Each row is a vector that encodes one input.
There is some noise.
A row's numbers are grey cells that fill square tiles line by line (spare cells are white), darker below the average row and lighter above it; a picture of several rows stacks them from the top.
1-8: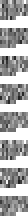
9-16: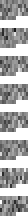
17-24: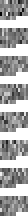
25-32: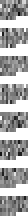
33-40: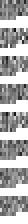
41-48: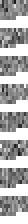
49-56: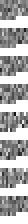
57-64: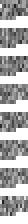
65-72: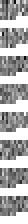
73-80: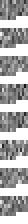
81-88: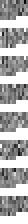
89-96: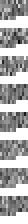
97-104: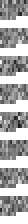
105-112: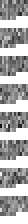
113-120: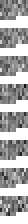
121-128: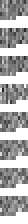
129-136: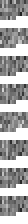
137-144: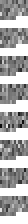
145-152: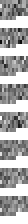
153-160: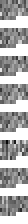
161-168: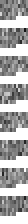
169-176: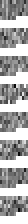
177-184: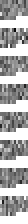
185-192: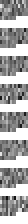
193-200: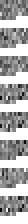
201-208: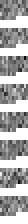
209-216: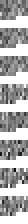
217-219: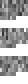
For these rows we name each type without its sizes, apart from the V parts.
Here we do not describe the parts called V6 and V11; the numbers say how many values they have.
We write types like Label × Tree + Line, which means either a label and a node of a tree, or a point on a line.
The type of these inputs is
Bool × (Tree + V6 × V11).
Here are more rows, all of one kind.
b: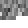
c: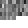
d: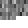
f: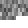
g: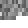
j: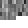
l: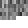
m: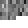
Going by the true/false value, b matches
f and g.
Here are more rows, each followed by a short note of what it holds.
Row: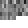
a true/false value, a value of V6 and a value of V11
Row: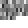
a node of a tree and a true/false value
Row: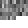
a true/false value, a value of V6 and a value of V11
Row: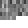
a true/false value, a value of V6 and a value of V11
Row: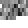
a node of a tree and a true/false value
